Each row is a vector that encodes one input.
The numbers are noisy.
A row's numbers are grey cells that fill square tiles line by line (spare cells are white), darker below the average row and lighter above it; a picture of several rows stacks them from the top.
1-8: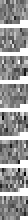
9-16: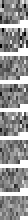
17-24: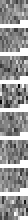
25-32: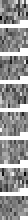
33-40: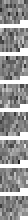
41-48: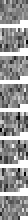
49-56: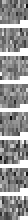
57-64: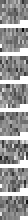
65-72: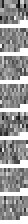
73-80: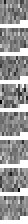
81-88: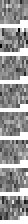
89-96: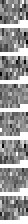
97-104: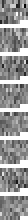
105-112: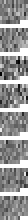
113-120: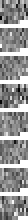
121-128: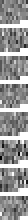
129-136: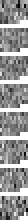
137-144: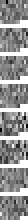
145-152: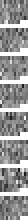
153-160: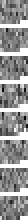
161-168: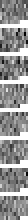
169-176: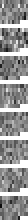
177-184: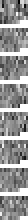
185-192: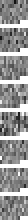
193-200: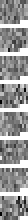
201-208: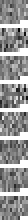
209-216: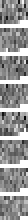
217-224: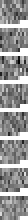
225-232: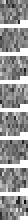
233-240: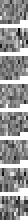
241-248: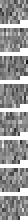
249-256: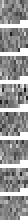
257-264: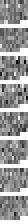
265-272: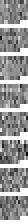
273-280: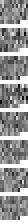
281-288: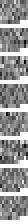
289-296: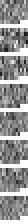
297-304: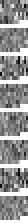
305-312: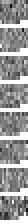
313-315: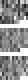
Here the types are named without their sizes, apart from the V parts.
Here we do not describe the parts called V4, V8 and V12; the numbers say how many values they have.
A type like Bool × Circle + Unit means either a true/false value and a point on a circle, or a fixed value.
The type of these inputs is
(Bool × Bool × Bool × Bool × Label × V8 + Tree × V4 × V12) × Label × Label.
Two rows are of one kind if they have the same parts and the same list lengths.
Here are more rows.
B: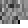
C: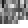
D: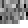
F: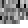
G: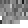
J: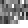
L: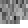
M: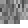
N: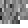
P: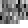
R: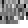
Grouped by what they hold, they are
B, G, L, M, N
C, D, F, J, P, R

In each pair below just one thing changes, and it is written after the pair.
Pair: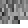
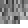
one of the four true/false values
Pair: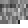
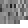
the value of V8
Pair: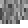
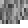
the value of V8
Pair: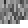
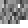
one of the three labels
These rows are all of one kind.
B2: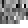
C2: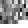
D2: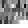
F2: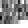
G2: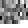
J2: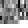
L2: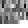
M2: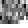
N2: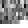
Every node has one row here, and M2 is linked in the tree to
C2.
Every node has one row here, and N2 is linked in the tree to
F2 and L2.
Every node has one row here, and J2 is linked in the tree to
G2.
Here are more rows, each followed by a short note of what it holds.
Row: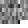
three labels, four true/false values and a value of V8
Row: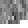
three labels, four true/false values and a value of V8
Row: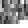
two labels, a node of a tree, a value of V4 and a value of V12
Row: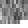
three labels, four true/false values and a value of V8
